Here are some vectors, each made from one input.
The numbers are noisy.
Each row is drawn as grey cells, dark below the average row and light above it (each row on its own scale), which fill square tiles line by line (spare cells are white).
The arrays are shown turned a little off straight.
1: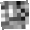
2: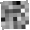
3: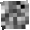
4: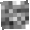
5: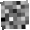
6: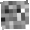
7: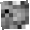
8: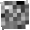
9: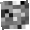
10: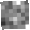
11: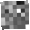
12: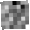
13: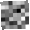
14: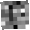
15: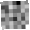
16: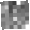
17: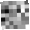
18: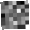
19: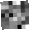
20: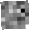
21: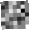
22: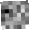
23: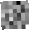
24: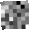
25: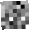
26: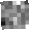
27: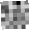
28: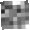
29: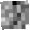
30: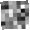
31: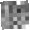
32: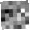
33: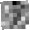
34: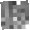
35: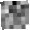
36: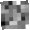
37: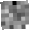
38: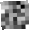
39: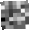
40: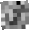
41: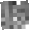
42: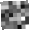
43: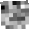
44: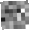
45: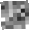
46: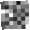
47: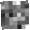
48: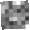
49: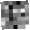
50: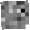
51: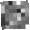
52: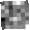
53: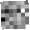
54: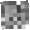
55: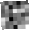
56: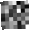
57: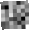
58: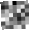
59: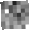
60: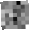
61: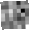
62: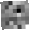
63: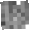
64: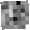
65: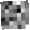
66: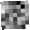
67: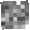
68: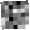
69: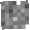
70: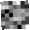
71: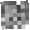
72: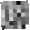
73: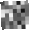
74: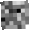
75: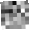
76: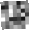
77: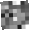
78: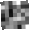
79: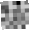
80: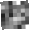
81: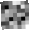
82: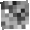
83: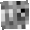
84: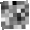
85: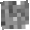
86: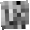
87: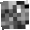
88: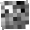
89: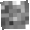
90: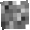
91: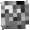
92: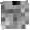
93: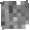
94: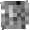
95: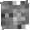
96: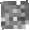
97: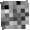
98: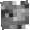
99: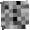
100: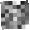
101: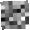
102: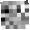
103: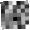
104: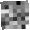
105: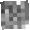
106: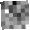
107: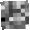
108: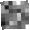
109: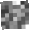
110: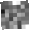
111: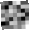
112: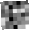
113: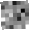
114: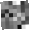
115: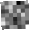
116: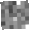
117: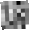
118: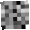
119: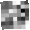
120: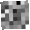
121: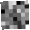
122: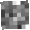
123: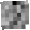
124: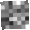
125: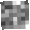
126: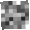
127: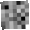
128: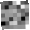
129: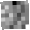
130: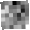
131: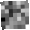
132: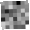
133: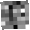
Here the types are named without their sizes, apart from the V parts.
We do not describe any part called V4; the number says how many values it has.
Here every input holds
a list of items, each a true/false value and a value of V4.
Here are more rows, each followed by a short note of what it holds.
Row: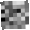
a list of two items
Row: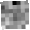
a list of one item
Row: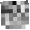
a list of one item
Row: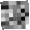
a list of three items
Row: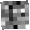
the empty list
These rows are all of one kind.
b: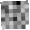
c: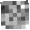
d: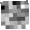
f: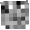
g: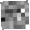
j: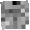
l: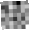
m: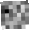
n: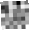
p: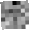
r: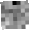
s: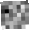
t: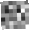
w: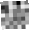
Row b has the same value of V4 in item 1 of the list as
g, l and t.
